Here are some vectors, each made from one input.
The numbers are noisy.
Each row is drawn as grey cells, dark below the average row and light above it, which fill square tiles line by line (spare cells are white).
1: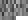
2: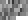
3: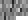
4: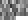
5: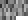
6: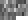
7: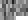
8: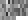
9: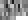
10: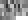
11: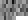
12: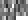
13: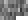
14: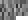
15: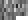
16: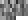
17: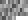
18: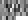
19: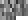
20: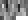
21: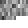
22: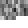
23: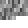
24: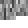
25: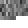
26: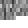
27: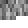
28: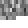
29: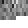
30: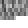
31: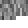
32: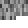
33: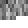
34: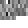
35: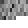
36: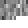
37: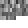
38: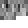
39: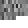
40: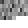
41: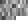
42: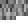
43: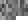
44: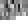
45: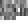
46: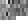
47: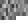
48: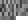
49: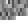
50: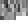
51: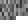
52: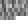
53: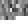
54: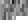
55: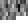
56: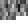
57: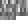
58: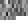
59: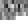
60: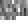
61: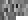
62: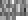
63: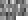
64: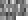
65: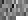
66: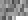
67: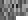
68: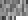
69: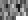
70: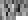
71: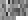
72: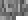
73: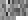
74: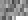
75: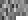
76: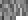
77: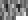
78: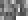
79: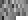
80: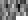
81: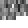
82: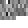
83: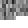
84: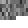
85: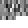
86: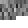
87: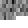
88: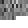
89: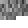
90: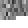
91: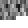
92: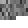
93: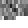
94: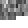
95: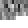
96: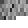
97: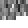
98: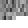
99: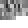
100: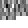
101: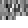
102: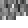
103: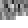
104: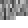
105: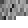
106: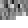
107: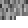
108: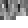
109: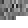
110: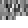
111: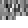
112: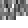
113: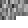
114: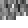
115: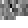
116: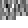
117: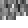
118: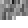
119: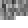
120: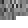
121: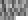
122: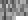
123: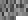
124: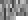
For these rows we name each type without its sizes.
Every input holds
a point on a line, together with either a fixed value, or three true/false values.
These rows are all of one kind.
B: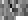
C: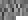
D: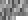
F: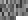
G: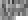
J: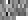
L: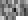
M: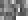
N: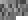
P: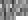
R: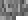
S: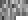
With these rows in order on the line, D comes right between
P and S.
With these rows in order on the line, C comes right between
F and S.
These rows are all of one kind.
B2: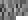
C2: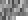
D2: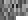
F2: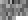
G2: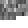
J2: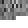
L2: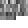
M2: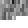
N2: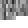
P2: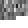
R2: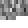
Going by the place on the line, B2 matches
D2 and P2.
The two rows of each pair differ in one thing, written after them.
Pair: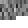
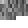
the place on the line
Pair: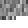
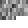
one of the three true/false values
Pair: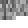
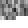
the place on the line
